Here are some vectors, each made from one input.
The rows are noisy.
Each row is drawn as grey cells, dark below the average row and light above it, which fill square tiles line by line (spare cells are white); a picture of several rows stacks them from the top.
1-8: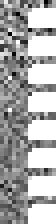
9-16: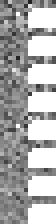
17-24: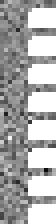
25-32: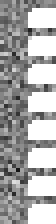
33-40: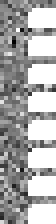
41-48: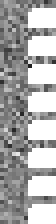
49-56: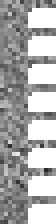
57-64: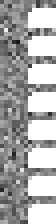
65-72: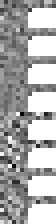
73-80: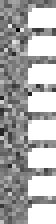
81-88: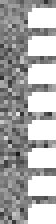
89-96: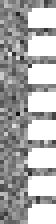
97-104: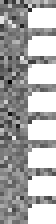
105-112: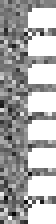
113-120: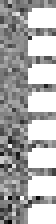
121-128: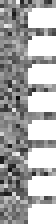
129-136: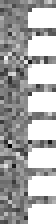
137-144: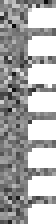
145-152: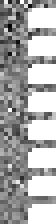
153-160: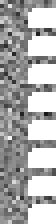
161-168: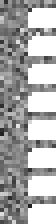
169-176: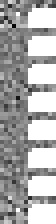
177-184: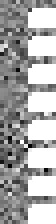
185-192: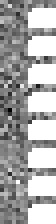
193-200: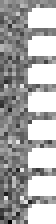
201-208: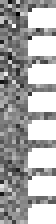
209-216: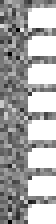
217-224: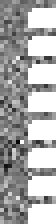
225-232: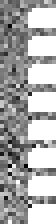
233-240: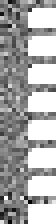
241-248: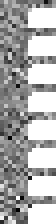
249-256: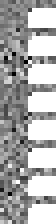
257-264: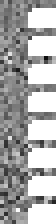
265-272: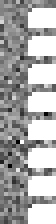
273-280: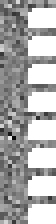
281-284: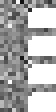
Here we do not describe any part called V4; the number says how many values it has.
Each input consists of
either a point on a 6-point circle and a value of V4, or a point on a 15-point line.
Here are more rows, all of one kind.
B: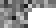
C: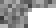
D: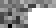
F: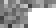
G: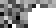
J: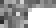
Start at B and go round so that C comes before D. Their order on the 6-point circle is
B, C, F, J, G, D.
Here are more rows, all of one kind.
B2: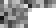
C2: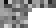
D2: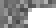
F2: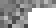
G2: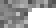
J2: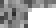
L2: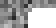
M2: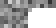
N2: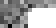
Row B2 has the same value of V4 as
F2 and N2.
